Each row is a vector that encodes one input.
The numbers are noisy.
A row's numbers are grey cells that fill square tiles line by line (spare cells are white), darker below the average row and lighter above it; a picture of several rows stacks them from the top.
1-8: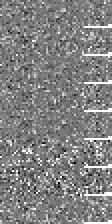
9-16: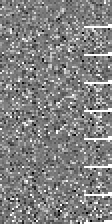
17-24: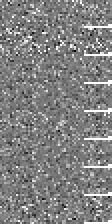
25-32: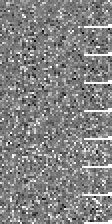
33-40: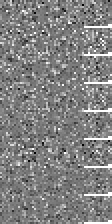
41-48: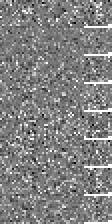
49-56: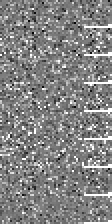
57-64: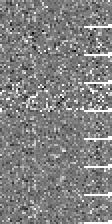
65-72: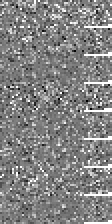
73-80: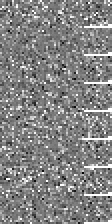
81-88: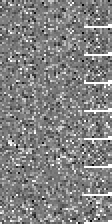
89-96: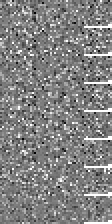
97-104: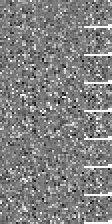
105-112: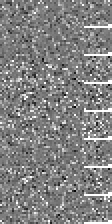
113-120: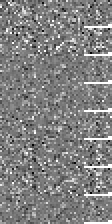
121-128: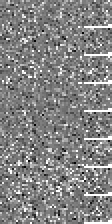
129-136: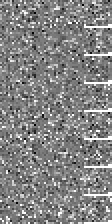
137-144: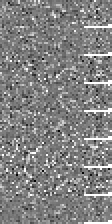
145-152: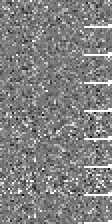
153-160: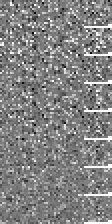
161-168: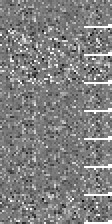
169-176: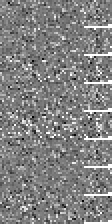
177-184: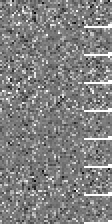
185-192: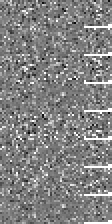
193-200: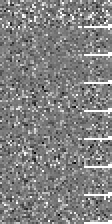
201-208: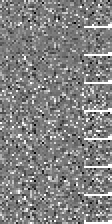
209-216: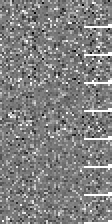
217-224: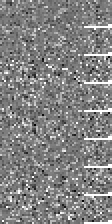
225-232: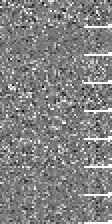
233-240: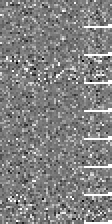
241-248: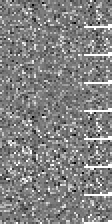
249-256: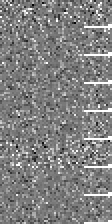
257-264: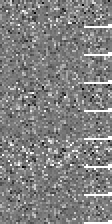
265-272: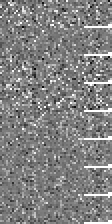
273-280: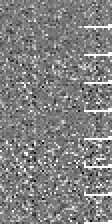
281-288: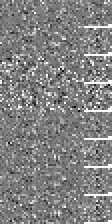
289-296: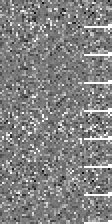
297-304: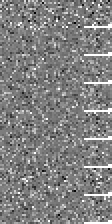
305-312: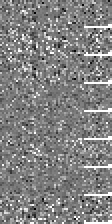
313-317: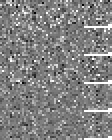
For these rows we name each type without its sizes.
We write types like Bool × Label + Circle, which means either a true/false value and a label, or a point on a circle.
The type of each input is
Circle + Line × Line + Unit.
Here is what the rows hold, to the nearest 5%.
About 40% of them hold a point on a circle. A few of them hold a fixed value. The rest hold a point on each of two lines.
